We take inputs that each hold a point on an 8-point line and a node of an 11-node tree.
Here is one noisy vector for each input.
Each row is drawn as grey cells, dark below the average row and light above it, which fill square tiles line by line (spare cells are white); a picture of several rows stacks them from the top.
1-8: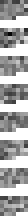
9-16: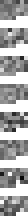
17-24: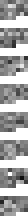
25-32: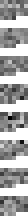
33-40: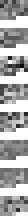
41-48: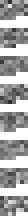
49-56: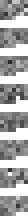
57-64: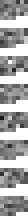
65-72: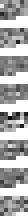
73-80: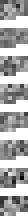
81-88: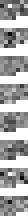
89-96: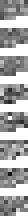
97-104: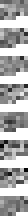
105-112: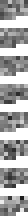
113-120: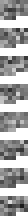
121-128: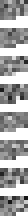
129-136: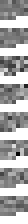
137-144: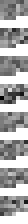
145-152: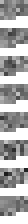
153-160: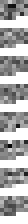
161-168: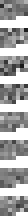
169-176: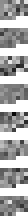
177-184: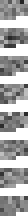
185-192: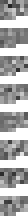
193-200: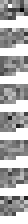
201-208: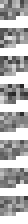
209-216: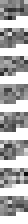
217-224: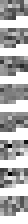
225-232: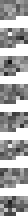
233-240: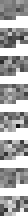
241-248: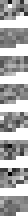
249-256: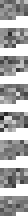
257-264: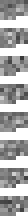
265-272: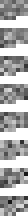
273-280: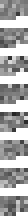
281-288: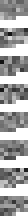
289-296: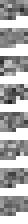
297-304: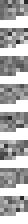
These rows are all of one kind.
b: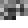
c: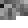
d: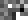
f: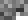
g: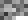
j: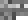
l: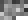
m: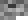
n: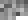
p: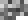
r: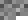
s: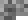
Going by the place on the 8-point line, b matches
n, p and s.
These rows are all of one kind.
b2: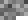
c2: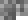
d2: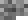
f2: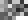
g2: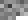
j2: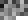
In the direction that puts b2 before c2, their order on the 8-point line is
b2, c2, g2, d2, f2, j2.
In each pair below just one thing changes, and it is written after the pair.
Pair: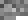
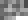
the node of the tree
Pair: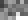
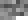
the place on the 8-point line
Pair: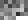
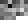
the node of the tree
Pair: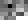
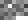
the place on the 8-point line
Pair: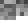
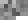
the place on the 8-point line
